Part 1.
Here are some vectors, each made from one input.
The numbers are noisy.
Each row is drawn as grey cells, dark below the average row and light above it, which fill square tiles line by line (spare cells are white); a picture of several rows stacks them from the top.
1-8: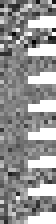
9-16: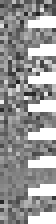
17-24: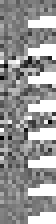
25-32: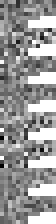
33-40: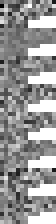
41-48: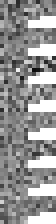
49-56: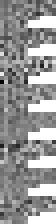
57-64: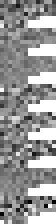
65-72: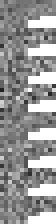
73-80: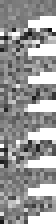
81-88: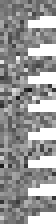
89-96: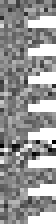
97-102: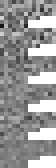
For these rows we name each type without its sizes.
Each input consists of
a list of points on a line.
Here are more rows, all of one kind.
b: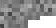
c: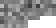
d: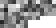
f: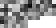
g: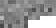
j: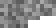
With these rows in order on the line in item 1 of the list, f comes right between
c and g.
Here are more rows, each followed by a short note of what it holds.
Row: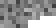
a list of two items
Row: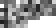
the empty list
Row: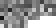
a list of one item
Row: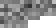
a list of three items
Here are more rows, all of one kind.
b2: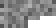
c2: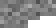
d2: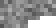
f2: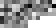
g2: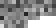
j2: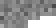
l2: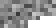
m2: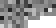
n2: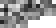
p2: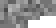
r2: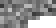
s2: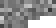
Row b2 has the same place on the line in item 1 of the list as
f2, g2 and j2.
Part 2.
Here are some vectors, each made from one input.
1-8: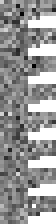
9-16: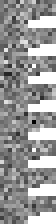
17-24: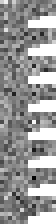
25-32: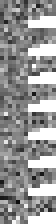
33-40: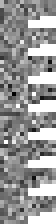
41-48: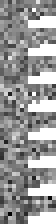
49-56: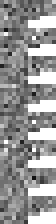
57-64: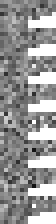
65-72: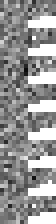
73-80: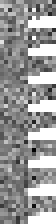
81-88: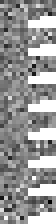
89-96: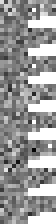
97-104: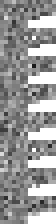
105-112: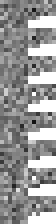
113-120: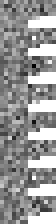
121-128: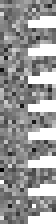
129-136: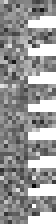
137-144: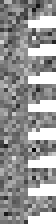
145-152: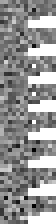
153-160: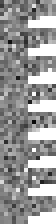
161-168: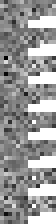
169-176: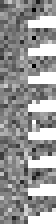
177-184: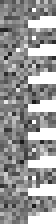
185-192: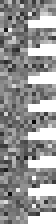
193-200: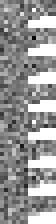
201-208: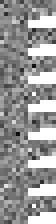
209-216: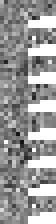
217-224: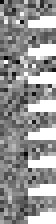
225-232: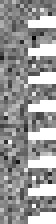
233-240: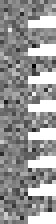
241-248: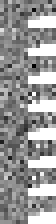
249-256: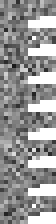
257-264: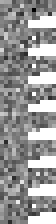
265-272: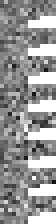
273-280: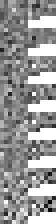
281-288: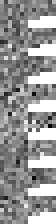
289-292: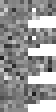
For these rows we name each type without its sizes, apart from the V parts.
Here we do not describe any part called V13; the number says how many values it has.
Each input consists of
a label, together with either a point on a line, or a value of V13.
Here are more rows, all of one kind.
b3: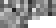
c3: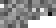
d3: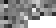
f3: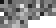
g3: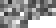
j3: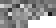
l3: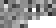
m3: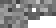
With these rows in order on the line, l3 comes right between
b3 and m3.
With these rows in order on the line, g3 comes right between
b3 and f3.
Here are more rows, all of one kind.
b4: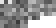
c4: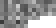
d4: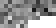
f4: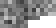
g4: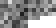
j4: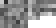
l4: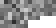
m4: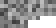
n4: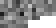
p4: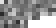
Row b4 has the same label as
c4, j4, m4 and p4.
